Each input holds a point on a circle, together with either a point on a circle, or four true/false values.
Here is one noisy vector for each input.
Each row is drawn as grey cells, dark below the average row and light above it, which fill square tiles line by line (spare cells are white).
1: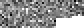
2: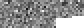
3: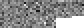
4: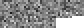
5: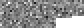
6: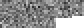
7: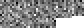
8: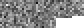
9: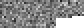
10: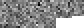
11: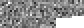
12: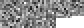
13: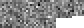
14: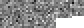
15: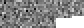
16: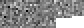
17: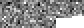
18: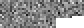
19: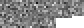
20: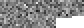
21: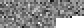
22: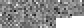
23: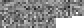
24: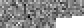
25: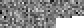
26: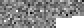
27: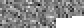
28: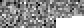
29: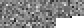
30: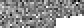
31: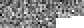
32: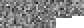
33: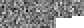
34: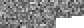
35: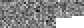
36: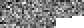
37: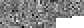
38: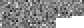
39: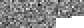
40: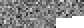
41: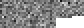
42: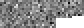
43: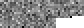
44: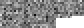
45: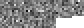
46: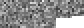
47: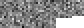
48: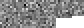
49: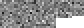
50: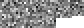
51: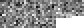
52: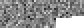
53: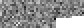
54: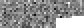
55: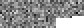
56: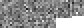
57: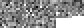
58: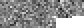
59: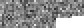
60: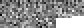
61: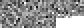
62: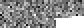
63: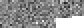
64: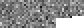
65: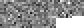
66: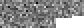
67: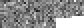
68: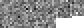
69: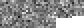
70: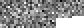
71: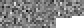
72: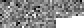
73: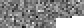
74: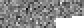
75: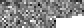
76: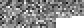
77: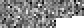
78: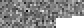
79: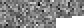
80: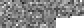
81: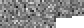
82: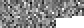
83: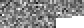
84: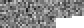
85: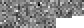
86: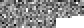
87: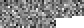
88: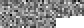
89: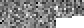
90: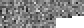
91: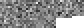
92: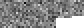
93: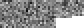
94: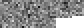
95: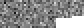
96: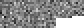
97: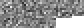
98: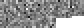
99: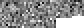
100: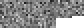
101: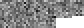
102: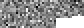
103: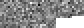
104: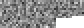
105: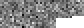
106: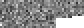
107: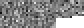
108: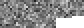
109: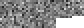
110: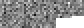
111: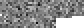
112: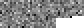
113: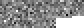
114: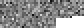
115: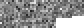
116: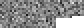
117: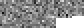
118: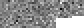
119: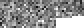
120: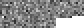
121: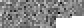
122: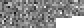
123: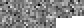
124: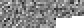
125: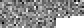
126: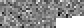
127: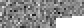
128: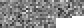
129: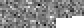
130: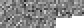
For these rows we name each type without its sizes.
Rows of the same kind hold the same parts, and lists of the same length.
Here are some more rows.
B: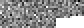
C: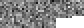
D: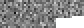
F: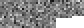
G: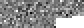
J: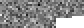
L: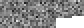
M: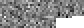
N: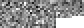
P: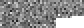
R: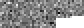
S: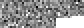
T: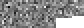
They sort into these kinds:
B, N, S
C, D, F, G, J, L, M, P, R, T

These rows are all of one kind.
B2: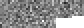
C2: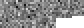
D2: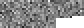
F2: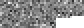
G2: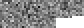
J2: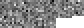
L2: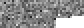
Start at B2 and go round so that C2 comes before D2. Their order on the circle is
B2, C2, L2, F2, D2, J2, G2.
